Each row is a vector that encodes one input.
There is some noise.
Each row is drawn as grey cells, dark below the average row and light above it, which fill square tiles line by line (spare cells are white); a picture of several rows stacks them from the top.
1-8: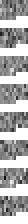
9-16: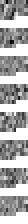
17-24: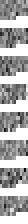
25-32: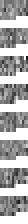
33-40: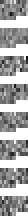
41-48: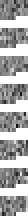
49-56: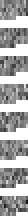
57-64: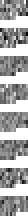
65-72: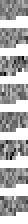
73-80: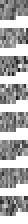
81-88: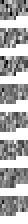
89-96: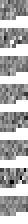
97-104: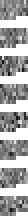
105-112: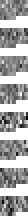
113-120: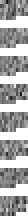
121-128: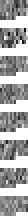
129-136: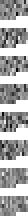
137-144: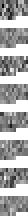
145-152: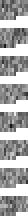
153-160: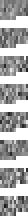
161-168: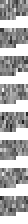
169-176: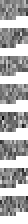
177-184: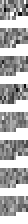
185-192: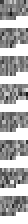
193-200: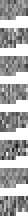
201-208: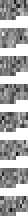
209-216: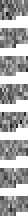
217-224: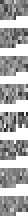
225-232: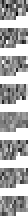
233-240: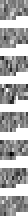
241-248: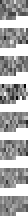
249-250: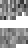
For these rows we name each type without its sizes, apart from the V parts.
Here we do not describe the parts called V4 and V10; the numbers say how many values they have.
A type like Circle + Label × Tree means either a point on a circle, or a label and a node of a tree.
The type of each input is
(Bool × (Line + V10) + V4) × Label.
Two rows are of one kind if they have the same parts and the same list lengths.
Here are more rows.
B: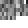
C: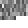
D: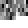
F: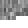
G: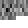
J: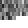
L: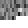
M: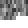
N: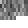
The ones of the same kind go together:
B, F
C
D, G, J, L, M, N

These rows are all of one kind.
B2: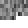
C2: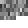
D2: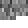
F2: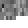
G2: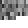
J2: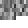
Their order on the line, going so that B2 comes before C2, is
B2, C2, G2, F2, D2, J2.
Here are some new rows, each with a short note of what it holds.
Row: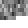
a label and a value of V4
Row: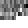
a label, a true/false value and a value of V10
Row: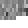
a label, a point on a line and a true/false value
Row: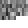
a label, a true/false value and a value of V10
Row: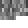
a label, a true/false value and a value of V10
